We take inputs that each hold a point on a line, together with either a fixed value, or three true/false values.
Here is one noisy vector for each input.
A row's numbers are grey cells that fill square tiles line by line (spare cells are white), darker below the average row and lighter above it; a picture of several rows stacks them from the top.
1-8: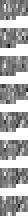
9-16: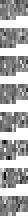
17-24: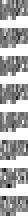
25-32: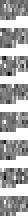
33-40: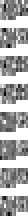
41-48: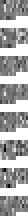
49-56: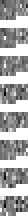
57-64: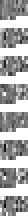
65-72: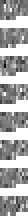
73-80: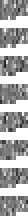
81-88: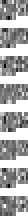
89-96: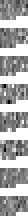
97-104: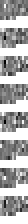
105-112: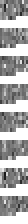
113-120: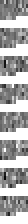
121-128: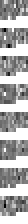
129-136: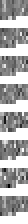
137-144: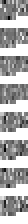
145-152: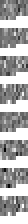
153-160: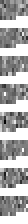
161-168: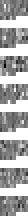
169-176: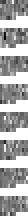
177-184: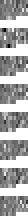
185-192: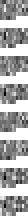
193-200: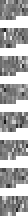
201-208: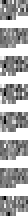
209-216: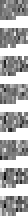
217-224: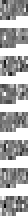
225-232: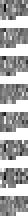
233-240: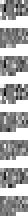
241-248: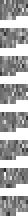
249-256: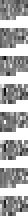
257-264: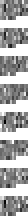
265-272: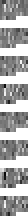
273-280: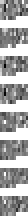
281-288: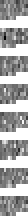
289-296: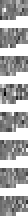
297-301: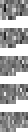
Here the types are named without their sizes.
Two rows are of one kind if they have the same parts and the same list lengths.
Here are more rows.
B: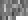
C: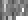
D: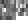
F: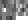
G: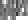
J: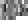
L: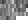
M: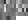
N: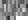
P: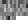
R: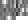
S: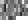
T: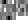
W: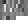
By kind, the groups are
B, C, D, F, G, L, M, N, P, R, T, W
J, S

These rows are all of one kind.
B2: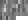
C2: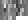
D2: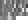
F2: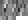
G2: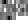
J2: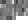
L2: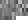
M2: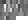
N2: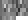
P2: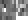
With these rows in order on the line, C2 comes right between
D2 and N2.
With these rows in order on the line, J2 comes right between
B2 and G2.
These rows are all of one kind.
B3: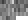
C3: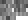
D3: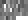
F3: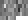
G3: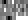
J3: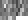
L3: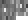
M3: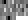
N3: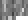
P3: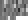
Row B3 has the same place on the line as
C3, D3, F3 and P3.
